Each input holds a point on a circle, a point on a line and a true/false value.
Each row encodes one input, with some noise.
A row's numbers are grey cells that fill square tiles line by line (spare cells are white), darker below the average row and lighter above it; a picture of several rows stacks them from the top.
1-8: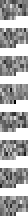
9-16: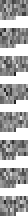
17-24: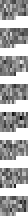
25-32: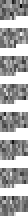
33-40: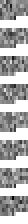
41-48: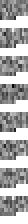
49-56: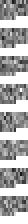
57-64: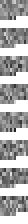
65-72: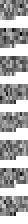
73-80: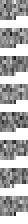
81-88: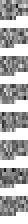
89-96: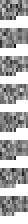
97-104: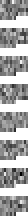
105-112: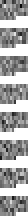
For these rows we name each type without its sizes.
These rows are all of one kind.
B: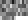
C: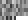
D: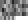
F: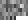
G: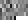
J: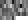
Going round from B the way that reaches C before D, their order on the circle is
B, C, G, J, F, D.
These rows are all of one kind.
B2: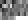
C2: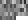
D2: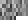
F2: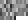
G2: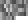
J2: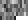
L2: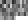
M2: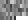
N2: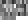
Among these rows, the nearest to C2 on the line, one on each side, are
B2 and J2.
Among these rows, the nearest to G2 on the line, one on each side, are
D2 and N2.
